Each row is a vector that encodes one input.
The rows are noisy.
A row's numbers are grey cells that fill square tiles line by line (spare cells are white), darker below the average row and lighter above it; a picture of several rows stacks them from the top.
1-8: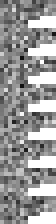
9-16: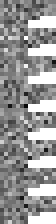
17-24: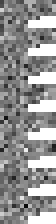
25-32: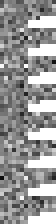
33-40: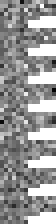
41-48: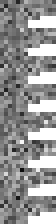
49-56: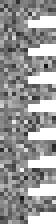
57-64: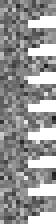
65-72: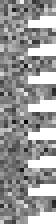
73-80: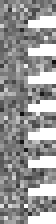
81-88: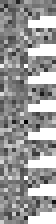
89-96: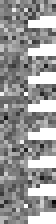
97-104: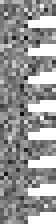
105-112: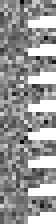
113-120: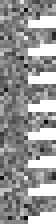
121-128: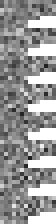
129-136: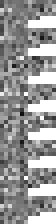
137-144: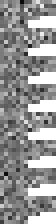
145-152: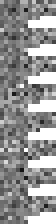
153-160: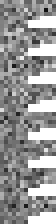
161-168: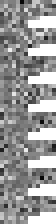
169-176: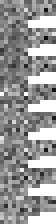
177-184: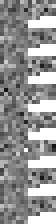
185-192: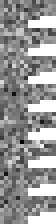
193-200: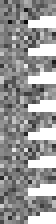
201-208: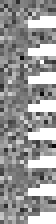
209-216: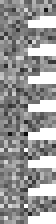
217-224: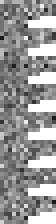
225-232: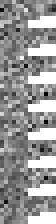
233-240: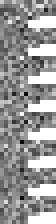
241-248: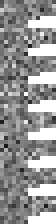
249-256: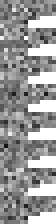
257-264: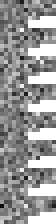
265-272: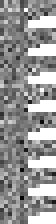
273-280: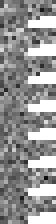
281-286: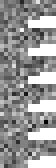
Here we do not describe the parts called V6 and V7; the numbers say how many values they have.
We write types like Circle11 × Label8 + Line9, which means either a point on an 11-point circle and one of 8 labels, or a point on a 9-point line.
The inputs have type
(Bool × Circle5 + V7) × V6.
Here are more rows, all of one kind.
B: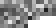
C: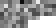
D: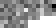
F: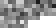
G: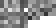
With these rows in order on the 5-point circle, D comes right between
F and G.
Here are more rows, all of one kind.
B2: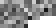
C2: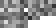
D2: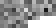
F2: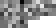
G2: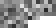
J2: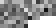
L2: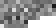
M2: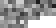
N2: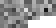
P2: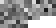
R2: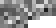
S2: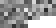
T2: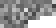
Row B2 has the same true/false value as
C2, F2, J2 and R2.
